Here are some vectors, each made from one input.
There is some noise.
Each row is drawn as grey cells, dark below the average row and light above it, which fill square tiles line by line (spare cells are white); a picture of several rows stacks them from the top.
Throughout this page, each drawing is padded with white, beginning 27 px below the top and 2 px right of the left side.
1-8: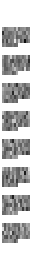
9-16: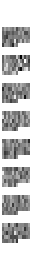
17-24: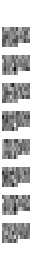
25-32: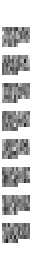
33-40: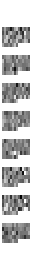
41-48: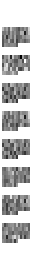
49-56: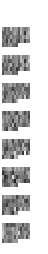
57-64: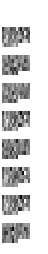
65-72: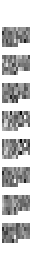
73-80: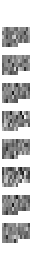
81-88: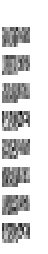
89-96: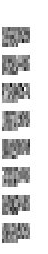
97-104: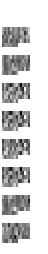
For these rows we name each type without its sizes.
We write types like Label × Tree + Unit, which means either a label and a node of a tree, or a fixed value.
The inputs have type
(Bool × Bool × Bool × Bool + Unit) × Label + Circle.
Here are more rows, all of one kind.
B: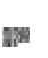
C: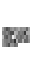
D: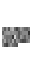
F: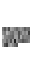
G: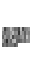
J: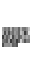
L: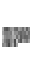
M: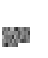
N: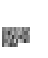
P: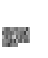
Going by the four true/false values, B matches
D, L and M.
